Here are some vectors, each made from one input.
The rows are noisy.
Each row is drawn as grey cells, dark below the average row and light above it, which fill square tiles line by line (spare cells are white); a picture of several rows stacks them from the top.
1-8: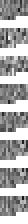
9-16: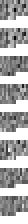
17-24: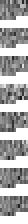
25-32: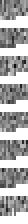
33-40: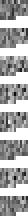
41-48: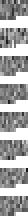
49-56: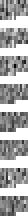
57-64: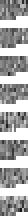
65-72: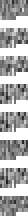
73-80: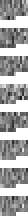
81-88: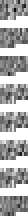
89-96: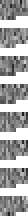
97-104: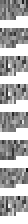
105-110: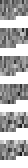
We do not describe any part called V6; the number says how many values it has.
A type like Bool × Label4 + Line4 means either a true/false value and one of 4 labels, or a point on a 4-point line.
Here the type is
Bool × (Line4 + V6) + Line5.
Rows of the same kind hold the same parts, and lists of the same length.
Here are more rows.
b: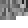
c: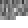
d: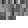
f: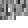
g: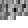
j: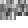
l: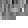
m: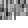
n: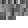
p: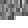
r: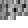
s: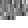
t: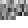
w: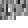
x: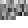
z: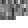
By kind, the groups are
b, d, n, z
c, l, p, s
f, g, j, m, r, t, w, x

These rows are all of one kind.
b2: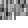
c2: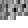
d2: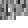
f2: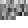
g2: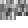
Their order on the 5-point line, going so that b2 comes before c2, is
f2, g2, b2, d2, c2.
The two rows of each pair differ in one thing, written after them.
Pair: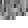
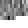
the true/false value
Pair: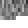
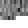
the true/false value
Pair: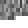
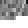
the true/false value
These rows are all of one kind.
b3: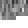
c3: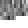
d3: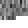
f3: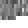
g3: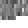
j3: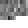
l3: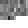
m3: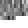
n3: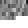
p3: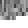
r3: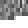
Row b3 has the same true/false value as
n3 and p3.
